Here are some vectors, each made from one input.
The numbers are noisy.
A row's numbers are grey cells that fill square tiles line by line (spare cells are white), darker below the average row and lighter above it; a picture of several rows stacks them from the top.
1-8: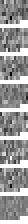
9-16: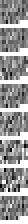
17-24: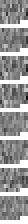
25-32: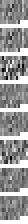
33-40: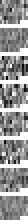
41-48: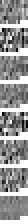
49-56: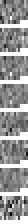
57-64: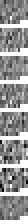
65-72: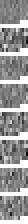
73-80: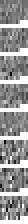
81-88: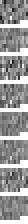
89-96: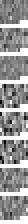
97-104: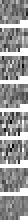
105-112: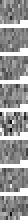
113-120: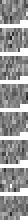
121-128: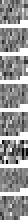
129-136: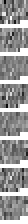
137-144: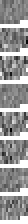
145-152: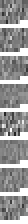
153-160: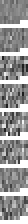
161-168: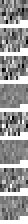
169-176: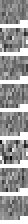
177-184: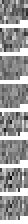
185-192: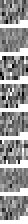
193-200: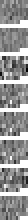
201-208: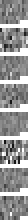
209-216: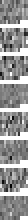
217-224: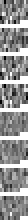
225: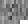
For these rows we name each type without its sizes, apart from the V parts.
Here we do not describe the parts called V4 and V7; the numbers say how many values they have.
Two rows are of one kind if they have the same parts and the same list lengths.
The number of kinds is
2.
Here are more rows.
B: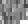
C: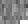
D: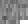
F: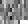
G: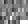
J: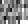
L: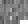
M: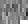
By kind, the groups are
B, C, D, G, J, L
F, M

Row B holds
a node of each of two trees and a value of V7.
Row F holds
a true/false value and a value of V4.
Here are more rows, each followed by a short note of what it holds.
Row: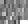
a node of each of two trees and a value of V7
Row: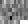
a true/false value and a value of V4
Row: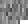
a true/false value and a value of V4
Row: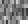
a true/false value and a value of V4
